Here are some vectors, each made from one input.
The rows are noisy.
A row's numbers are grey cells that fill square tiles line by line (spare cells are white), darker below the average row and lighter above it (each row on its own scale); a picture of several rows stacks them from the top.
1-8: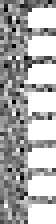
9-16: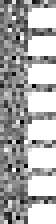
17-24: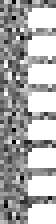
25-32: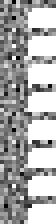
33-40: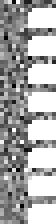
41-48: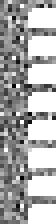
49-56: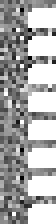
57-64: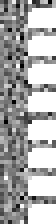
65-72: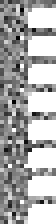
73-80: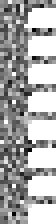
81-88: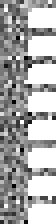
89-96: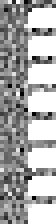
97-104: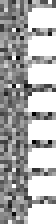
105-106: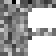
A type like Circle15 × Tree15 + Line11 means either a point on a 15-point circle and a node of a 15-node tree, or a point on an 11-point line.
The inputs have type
Bool × Bool × Bool × Bool.
